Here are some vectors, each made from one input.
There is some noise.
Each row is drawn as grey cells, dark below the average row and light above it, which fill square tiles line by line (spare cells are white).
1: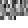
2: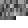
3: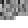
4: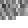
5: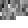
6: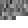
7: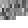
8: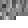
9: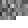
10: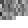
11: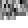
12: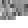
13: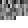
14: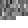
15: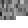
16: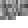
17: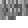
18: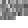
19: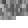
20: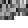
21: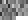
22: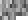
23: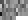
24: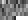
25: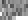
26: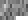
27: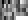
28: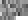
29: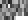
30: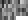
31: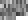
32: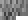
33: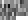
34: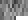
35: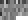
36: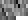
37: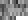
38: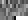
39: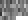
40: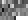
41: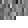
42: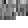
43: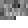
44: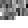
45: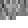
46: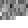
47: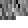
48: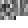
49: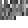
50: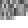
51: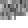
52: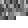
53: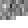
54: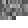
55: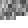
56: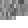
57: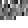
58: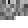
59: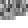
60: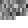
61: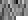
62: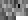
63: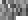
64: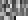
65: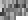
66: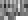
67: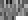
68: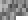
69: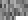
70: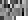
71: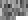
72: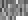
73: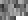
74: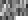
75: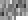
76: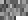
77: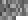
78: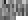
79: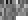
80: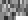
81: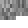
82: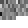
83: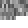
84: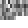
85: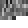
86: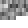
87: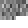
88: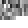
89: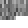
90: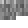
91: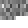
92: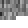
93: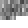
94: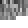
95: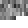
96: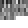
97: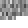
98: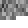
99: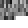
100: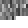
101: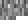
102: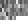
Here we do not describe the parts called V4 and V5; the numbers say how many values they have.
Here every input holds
a point on a 6-point line and a value of V4, together with either a point on a 6-point line, or a value of V5.
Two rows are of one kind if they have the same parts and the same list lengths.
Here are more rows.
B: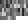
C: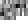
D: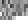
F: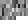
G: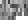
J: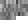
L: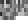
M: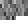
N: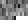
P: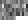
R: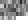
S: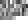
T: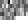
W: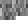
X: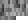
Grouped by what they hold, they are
B, F, L, N, X
C, D, G, J, M, P, R, S, T, W

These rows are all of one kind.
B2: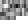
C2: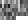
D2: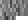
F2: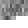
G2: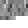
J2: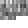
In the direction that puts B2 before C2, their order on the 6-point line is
F2, B2, D2, J2, C2, G2.
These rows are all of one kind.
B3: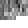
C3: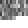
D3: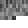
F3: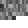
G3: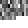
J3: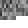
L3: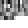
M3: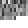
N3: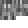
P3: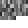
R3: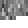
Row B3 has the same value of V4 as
G3 and J3.
